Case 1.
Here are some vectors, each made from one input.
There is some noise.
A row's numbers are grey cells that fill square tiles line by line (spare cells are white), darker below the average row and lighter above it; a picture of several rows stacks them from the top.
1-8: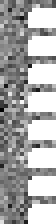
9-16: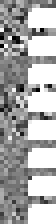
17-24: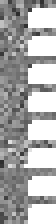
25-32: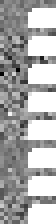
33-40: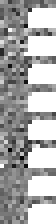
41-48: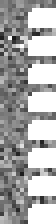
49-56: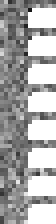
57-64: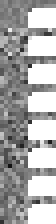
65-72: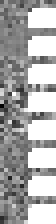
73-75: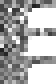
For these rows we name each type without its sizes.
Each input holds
a list of points on a line.
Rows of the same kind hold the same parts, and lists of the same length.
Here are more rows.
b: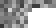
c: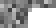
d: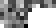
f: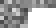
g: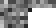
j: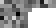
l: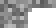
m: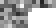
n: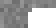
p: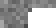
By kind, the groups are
b, d, f, g, l
c, j
m, n, p

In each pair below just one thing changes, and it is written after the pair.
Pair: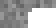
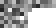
the place on the line in item 1 of the list
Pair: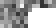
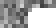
the place on the line in item 1 of the list
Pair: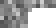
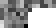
the place on the line in item 2 of the list
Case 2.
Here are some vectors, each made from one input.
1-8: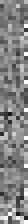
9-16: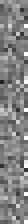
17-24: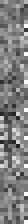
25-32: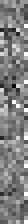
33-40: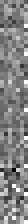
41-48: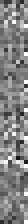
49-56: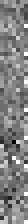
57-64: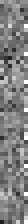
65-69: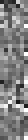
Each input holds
either a point on a 5-point line, or four true/false values.
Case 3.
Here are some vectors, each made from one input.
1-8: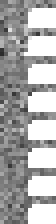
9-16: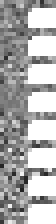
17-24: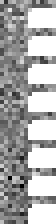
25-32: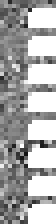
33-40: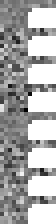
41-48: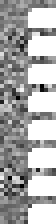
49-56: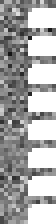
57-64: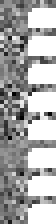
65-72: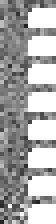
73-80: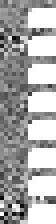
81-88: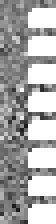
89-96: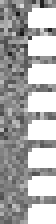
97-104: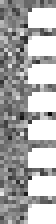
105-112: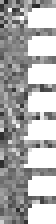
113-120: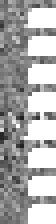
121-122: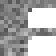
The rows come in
2 kinds.
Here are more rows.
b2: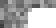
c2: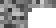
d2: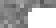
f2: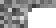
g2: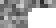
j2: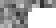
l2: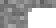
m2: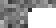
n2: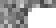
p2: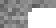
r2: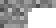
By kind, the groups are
b2, c2, d2, f2, g2, l2, m2, n2, p2, r2
j2

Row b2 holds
a point on a 6-point line and a node of an 11-node tree.
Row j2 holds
a point on a 6-point line.
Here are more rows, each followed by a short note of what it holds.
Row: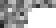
a point on a 6-point line
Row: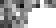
a point on a 6-point line and a node of an 11-node tree
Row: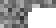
a point on a 6-point line
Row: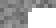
a point on a 6-point line
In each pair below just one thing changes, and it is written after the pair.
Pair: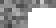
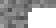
the place on the 6-point line
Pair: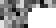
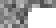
the place on the 6-point line
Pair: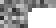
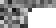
the place on the 6-point line
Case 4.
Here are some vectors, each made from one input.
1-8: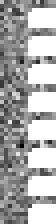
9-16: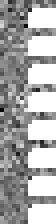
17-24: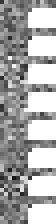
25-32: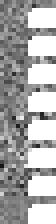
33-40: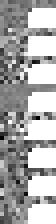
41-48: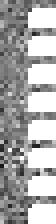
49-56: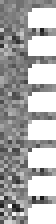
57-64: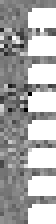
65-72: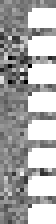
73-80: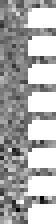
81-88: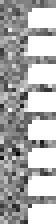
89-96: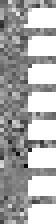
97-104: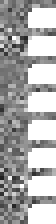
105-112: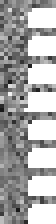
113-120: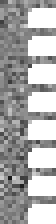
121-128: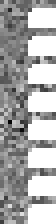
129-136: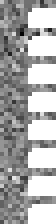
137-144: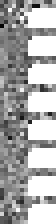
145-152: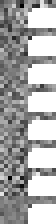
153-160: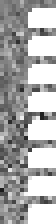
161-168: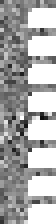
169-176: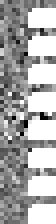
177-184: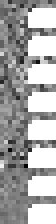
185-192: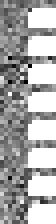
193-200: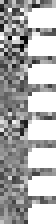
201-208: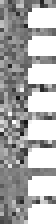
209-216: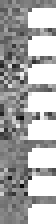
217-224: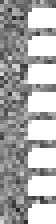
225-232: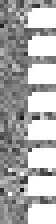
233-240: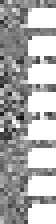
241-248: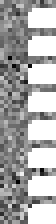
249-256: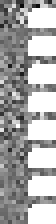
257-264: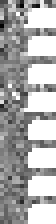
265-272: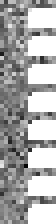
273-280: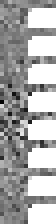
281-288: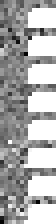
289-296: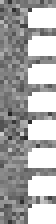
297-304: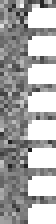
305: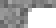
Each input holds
a node of an 11-node tree and a true/false value.
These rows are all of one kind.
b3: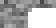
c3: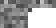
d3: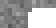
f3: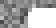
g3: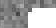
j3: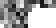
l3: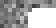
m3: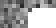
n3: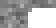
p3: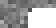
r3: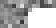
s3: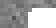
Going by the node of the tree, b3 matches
f3 and m3.
